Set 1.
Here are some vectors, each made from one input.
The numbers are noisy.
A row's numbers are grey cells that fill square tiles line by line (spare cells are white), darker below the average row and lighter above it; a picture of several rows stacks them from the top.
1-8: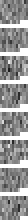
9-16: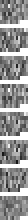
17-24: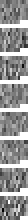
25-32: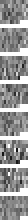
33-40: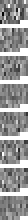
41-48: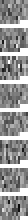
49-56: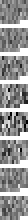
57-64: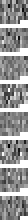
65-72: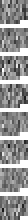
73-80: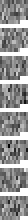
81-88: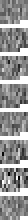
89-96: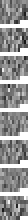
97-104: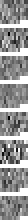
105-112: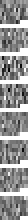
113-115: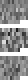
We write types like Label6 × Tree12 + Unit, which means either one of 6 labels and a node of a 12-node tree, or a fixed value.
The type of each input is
Bool × Bool × Bool × Line4 × Line6 + Tree10.
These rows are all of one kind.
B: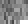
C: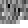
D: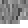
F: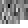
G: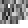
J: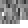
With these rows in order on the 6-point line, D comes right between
C and G.
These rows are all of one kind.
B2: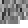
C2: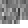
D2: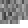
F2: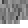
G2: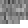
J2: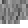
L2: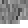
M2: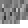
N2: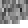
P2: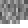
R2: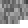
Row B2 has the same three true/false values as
F2, J2 and L2.
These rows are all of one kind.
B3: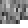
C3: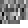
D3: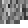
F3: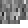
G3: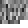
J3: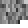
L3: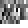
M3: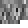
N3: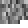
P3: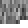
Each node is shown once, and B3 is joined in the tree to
D3.
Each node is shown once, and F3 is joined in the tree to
C3 and M3.
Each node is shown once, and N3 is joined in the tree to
J3.
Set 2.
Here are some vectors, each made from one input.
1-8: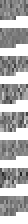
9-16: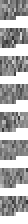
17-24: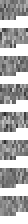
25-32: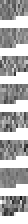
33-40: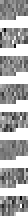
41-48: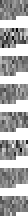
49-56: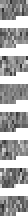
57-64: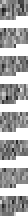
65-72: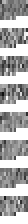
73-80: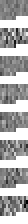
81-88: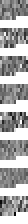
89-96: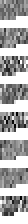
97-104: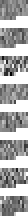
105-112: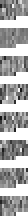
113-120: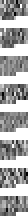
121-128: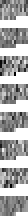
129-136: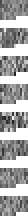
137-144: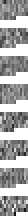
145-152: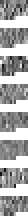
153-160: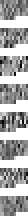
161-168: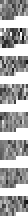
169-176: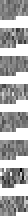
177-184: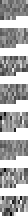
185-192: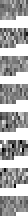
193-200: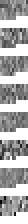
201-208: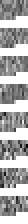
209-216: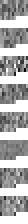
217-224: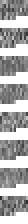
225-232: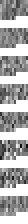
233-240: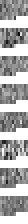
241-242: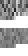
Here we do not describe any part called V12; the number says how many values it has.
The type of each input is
(Bool × Bool × Bool + Unit) × (Line6 + V12).
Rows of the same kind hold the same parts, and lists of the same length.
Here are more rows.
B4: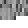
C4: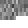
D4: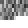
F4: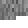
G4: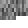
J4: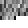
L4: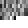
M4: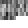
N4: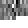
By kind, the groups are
B4, L4
C4, D4, M4
F4, G4, J4
N4

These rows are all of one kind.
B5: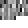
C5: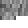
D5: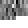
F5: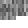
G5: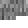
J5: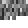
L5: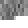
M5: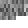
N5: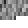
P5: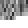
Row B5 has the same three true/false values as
C5, F5 and J5.
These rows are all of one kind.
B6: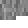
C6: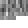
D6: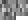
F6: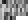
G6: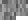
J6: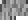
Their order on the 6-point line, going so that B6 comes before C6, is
B6, J6, C6, G6, D6, F6.
